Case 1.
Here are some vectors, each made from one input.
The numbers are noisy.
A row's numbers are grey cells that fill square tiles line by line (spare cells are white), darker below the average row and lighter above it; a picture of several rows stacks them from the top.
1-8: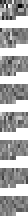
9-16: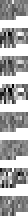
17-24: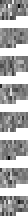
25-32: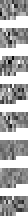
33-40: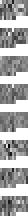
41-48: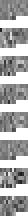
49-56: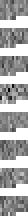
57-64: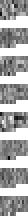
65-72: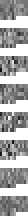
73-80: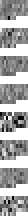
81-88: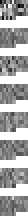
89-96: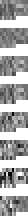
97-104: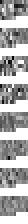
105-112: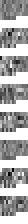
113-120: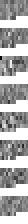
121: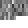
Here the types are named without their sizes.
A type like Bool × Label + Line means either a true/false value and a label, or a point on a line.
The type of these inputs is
Bool × Bool × Bool × Bool + Line.
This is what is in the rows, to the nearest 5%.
About 20% of them hold a point on a line. The rest hold four true/false values.
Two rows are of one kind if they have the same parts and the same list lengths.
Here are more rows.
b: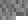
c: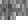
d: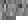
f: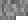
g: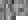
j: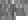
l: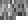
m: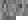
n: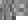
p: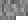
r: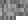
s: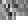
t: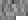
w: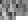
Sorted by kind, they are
b, c, d, f, g, j, l, m, n, p, r, t
s, w

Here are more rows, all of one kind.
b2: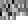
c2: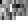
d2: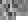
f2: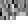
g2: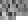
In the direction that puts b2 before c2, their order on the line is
f2, b2, g2, d2, c2.
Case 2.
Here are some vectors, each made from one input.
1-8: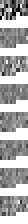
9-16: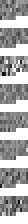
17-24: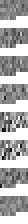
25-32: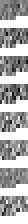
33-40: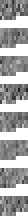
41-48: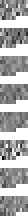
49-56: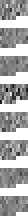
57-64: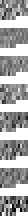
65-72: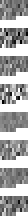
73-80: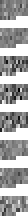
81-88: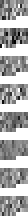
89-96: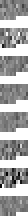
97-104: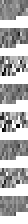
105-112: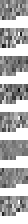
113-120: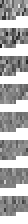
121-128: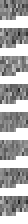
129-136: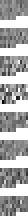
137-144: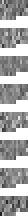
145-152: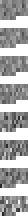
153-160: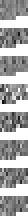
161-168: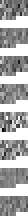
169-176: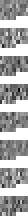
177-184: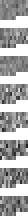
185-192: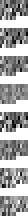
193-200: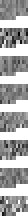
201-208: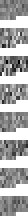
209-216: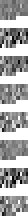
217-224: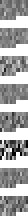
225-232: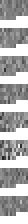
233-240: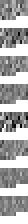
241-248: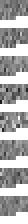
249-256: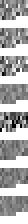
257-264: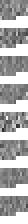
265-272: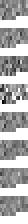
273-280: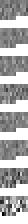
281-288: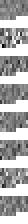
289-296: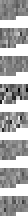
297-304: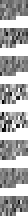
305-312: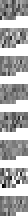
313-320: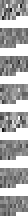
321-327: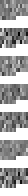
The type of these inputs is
Bool × Bool × Bool × Line13.
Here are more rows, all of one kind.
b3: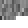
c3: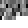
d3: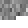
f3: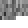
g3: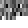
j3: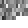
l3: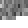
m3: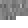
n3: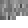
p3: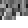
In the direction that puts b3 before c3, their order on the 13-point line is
l3, d3, g3, m3, j3, p3, b3, c3, n3, f3.
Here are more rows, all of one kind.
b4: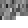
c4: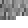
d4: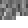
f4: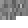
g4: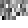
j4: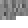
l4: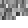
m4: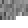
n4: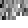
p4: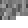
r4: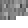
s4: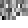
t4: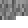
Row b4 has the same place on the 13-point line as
c4, p4, r4 and t4.
